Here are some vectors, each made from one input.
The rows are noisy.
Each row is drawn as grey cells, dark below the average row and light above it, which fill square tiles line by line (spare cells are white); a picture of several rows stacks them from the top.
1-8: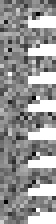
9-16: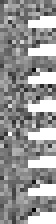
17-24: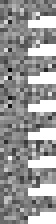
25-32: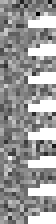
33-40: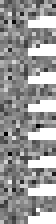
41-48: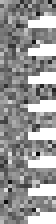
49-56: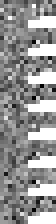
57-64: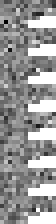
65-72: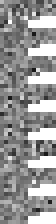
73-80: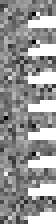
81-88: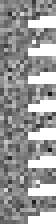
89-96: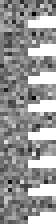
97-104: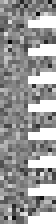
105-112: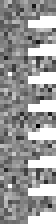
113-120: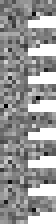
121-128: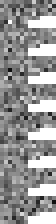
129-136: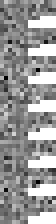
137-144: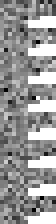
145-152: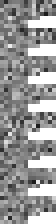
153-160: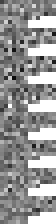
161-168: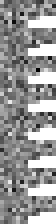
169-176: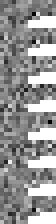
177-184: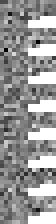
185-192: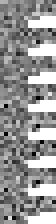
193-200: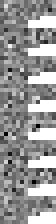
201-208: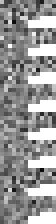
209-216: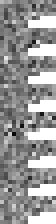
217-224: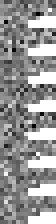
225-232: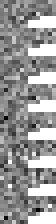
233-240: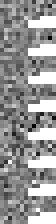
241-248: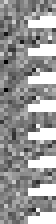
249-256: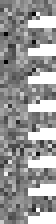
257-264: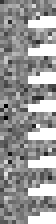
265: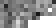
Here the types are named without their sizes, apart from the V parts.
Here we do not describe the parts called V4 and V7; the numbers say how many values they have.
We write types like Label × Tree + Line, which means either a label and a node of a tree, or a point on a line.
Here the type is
(Bool × Bool × Bool + (Line + V7) × Tree) × V4.
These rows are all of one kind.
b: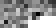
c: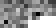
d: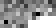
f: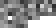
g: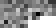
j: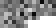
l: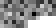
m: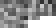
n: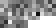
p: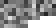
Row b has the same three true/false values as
c, g, j and m.
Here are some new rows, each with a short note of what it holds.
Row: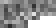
a point on a line, a node of a tree and a value of V4
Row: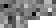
a point on a line, a node of a tree and a value of V4
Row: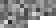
a point on a line, a node of a tree and a value of V4
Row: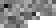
a point on a line, a node of a tree and a value of V4
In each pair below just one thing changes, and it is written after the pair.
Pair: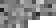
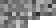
the node of the tree
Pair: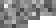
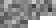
the node of the tree
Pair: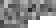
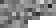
the value of V4
